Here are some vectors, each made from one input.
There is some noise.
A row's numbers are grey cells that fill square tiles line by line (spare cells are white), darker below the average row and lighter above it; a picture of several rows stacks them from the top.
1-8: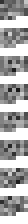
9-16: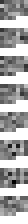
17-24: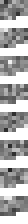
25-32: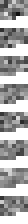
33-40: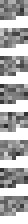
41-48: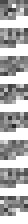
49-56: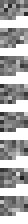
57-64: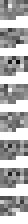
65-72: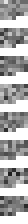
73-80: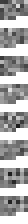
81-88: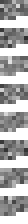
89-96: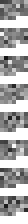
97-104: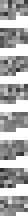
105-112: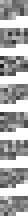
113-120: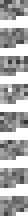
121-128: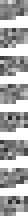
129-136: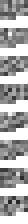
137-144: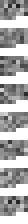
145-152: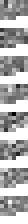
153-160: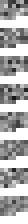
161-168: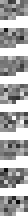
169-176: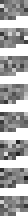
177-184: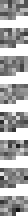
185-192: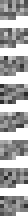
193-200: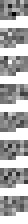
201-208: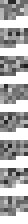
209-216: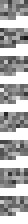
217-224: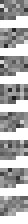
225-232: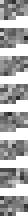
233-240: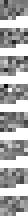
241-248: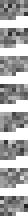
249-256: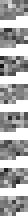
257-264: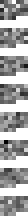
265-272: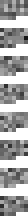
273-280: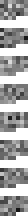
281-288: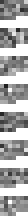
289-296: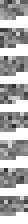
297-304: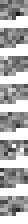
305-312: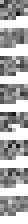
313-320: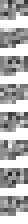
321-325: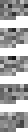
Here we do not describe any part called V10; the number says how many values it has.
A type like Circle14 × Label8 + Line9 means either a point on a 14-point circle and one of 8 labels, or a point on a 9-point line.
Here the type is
Bool × Tree12 + Unit + V10 × V10.
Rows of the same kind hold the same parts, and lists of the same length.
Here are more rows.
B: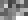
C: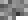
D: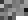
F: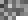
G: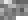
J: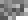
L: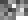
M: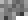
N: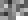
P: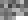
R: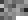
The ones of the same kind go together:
B, D, N, P, R
C, F, G, J, M
L

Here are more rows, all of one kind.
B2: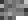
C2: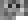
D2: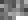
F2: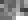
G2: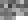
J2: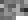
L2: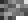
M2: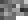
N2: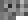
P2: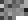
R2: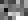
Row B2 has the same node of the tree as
L2, N2 and P2.
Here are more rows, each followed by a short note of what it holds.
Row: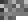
a node of a 12-node tree and a true/false value
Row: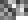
a fixed value
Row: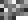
a node of a 12-node tree and a true/false value
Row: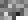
two values of V10
